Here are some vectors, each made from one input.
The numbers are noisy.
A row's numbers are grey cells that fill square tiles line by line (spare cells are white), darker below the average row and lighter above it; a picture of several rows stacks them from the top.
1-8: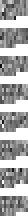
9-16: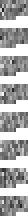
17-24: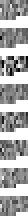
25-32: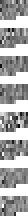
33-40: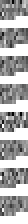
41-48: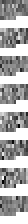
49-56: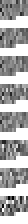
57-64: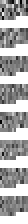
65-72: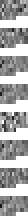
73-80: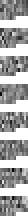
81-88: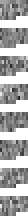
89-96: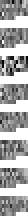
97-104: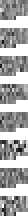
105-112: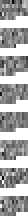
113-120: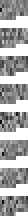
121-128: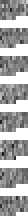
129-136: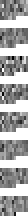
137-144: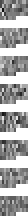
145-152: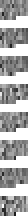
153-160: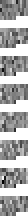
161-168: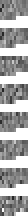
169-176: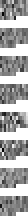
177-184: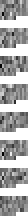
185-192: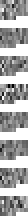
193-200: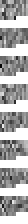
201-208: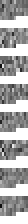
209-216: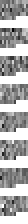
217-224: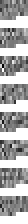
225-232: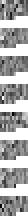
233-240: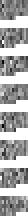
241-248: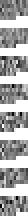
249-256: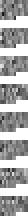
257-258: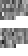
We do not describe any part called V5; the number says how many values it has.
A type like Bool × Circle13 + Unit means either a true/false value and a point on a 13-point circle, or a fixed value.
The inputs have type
Bool × (Circle6 + V5) × Line6 + Tree9.
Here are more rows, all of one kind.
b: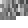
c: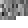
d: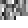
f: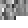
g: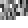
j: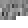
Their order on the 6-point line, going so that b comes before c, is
d, f, g, j, b, c.
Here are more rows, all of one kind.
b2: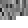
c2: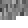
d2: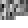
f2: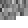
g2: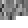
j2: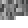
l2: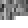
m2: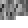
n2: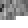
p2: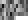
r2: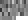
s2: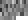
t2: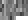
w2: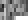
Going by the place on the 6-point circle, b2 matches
l2, r2 and w2.
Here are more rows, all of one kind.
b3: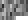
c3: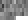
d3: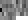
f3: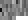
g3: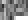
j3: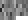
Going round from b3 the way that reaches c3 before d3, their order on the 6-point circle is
b3, c3, g3, f3, d3, j3.
